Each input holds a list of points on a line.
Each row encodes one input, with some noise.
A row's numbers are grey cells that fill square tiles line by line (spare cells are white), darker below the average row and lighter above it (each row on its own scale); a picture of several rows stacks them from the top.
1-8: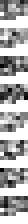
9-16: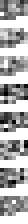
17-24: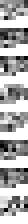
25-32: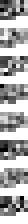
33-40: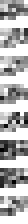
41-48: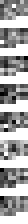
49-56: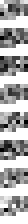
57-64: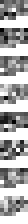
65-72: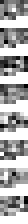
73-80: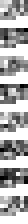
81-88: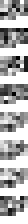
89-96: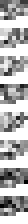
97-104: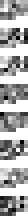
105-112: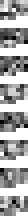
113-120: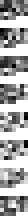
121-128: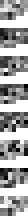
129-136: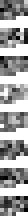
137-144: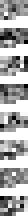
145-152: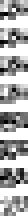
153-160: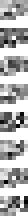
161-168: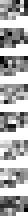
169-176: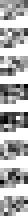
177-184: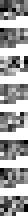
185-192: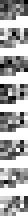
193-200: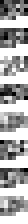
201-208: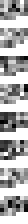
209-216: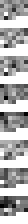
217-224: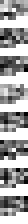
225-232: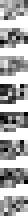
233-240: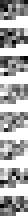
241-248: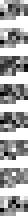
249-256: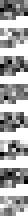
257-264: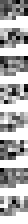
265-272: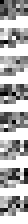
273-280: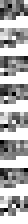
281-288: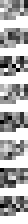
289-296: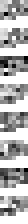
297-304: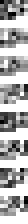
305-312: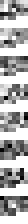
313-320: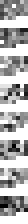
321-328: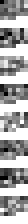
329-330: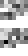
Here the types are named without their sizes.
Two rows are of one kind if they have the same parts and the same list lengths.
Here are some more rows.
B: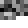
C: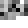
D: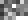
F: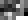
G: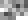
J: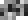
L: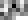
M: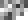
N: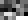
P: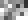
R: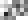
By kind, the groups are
B, F, N
C, G, J, L, M, P, R
D

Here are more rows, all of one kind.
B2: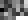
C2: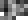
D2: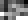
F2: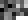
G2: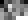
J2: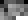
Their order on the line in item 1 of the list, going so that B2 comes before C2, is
B2, F2, G2, J2, D2, C2.
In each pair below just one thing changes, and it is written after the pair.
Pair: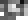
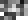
the place on the line in item 2 of the list
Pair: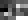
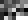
the place on the line in item 1 of the list
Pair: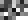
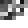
the place on the line in item 1 of the list
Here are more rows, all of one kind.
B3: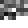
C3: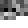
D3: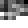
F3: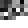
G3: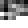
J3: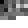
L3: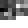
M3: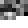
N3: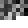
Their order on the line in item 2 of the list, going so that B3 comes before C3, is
B3, D3, N3, L3, G3, F3, M3, J3, C3.
